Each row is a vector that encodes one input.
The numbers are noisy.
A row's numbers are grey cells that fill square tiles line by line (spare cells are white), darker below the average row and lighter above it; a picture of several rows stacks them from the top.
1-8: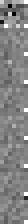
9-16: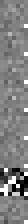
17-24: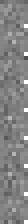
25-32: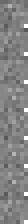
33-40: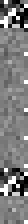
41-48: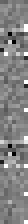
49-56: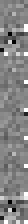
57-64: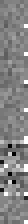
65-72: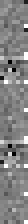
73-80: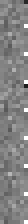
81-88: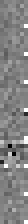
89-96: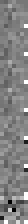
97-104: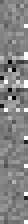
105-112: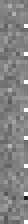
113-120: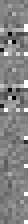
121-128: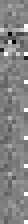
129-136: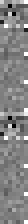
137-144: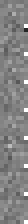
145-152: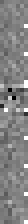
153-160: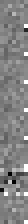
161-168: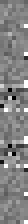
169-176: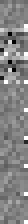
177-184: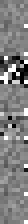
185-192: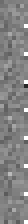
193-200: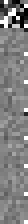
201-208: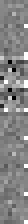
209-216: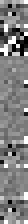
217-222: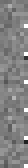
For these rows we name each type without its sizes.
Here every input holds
either a fixed value, or a label and a true/false value.
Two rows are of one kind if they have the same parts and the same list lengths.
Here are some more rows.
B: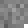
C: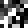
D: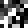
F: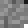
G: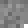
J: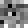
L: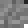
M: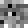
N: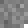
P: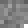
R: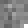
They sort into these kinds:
B, F, G, J, L, M, N, P, R
C, D

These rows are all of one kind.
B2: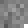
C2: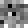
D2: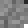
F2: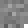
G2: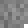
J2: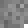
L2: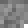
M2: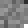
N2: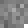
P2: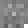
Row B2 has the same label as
G2, J2 and N2.
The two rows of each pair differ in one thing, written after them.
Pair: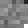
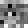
the true/false value
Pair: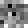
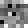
the label
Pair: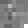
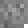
the label
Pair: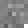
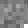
the label
